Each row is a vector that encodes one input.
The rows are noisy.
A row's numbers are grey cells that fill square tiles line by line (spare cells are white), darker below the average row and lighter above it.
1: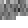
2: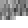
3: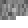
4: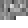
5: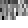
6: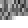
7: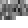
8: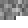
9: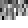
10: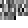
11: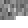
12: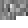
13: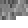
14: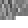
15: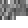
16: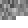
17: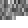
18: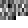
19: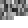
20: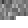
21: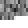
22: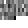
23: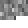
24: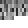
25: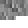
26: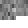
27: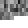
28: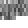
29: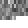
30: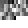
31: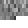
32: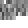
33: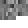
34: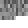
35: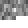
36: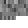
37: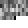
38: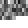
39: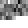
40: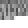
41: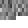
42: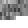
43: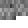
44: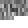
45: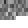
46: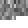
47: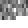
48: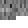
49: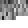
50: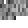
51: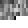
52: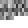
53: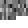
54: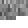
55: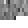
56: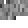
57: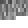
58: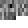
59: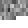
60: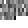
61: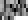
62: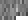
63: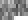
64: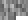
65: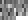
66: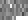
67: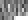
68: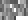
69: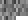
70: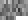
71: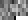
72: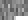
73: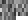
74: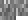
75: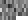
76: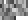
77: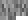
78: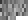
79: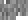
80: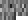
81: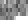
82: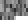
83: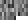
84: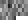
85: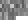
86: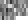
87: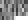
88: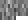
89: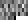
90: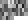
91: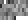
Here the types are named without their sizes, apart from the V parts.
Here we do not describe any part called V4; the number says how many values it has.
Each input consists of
a point on a line and a value of V4, together with either a fixed value, or a node of a tree.
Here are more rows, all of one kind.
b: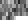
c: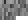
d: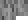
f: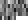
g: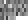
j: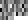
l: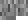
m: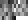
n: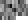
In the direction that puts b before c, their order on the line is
g, l, b, f, j, c, d, m, n.
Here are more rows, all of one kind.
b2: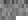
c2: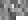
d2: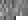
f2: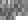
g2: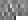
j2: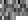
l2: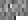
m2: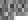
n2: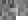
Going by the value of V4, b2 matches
g2 and l2.
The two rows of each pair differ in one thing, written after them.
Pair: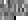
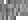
the value of V4
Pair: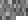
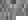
the node of the tree
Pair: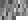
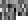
the node of the tree
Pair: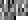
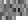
the node of the tree
